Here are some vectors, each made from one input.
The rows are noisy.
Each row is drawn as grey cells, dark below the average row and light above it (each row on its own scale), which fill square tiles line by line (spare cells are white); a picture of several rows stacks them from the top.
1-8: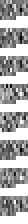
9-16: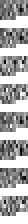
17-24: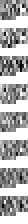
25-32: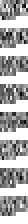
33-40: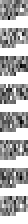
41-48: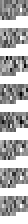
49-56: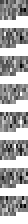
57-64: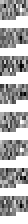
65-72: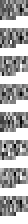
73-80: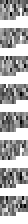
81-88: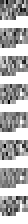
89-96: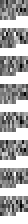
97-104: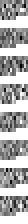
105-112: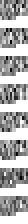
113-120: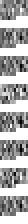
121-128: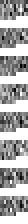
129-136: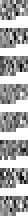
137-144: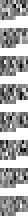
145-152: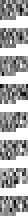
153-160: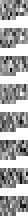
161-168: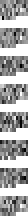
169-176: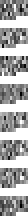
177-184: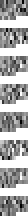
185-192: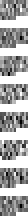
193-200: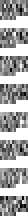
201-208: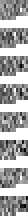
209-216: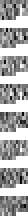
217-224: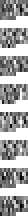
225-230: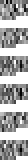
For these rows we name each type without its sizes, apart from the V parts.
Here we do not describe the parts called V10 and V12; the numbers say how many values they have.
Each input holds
a true/false value, together with either a point on a line, or a value of V10 and a value of V12.
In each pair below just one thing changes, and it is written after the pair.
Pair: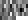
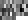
the value of V12
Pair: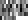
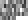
the true/false value
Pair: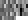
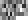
the true/false value
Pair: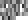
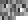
the value of V12
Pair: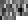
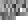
the true/false value
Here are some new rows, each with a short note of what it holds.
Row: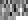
a point on a line and a true/false value
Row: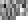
a true/false value, a value of V10 and a value of V12
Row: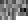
a point on a line and a true/false value
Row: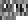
a true/false value, a value of V10 and a value of V12
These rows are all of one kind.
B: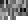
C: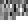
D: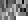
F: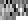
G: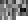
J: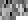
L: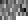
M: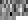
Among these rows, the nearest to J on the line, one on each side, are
D and F.
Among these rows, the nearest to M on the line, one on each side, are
C and L.
